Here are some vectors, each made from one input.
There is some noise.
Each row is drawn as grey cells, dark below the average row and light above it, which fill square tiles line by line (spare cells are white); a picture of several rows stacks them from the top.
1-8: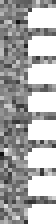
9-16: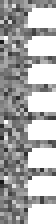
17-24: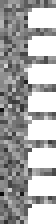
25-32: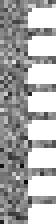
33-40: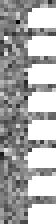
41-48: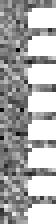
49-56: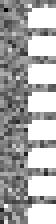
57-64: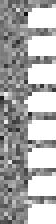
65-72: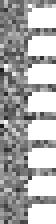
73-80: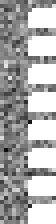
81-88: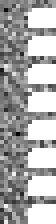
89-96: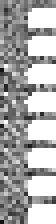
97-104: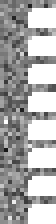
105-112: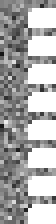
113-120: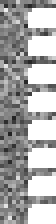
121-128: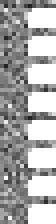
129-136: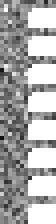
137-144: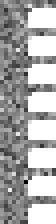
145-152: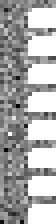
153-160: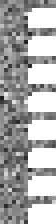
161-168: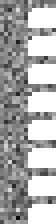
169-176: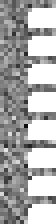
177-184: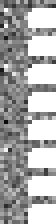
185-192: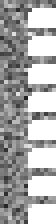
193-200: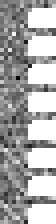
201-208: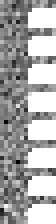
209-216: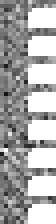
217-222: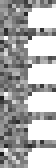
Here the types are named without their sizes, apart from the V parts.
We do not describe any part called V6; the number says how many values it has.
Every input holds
a value of V6, together with a list of points on a line.
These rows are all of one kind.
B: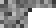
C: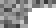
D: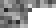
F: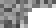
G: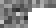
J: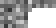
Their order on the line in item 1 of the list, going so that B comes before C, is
G, B, J, C, F, D.
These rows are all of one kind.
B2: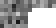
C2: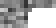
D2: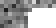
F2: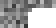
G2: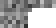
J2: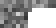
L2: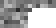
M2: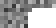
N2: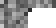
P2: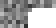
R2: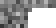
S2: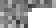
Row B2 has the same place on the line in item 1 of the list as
F2, G2 and P2.
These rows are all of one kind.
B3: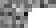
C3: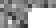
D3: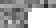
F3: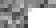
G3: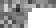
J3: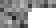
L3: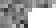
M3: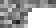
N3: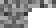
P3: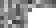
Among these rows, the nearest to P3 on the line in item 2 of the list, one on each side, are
F3 and G3.
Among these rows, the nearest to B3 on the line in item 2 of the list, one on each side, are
L3 and N3.
